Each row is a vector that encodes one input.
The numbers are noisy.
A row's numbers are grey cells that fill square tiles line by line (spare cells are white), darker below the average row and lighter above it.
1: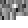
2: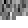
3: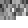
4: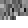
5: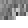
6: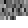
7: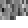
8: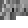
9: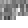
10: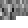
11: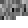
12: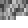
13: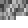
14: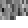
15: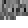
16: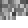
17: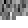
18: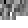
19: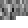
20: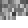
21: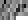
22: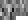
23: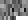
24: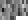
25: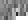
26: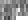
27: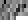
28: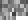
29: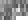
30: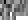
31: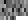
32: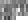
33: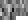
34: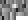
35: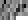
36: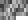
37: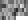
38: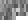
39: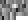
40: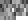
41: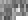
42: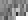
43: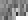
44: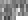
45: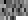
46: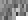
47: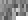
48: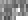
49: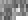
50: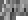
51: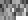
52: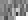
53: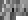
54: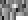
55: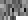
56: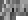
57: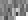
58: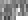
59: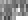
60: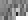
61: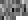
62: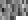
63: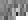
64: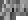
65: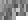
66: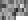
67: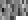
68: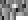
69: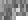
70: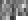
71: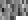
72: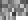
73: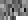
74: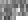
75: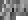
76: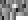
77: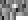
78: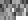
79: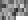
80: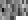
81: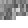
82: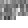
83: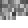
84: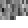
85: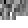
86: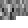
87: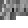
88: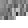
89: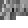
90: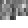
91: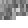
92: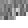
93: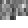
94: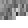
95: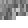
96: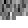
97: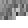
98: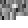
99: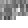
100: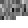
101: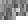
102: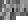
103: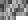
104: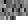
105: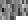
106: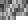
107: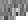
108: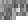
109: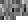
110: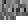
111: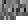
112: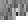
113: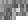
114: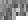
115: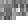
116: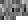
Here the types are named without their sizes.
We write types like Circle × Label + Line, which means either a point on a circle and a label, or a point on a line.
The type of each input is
Bool × Bool × Bool × Bool + Line.
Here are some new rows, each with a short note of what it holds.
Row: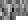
four true/false values
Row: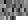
four true/false values
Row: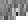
a point on a line
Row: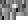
four true/false values
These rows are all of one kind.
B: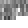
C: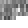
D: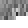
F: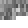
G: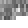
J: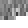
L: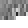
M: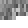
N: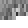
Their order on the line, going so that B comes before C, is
B, C, G, F, M, N, D, L, J.
